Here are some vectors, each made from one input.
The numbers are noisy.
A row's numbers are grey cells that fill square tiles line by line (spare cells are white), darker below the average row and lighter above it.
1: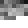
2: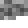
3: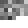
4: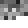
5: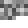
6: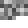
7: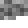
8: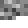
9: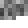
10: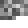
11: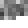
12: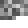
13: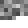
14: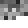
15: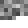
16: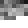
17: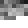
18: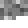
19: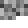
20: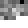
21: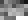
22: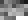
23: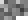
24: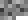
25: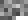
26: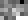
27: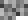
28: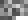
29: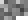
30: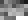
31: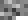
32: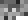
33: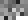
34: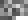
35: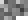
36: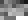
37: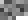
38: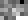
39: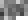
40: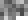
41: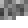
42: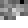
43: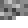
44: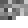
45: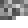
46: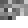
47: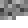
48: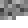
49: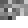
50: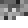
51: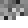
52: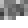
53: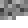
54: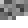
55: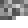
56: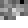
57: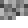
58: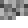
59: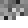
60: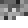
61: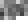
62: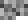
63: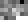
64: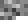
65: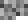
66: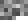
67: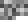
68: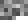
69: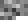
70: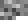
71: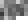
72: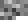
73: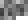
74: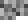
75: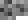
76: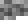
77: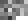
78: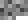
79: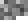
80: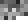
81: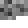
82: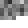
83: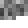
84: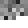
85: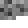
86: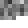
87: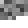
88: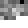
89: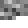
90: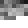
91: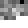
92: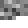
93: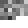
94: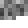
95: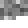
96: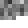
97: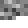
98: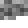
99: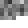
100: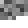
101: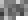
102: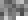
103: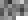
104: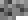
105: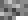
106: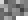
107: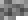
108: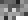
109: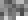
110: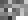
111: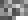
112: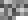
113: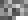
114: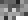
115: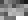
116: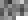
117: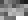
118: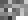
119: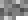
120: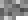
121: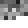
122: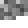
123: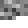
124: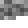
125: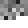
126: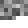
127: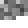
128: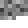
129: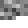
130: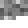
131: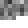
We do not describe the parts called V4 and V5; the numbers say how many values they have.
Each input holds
either a point on a 6-point line, or a true/false value and a value of V5, or a value of V4.
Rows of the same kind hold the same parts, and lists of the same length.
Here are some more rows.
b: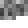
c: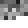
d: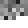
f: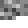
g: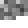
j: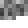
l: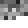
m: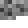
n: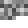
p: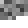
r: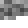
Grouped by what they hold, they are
b, g, j, m, p, r
c, d, l
f, n

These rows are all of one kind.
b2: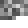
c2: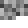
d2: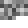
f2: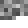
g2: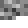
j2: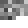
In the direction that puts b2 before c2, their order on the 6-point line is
j2, b2, f2, g2, c2, d2.
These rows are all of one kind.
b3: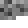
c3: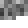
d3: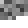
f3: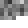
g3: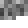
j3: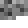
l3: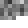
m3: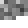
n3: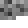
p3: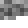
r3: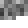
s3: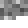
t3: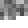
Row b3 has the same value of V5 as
j3, n3 and p3.
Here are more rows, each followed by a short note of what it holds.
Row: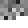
a value of V4
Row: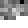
a value of V4
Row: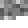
a true/false value and a value of V5
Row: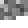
a true/false value and a value of V5
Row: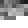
a value of V4
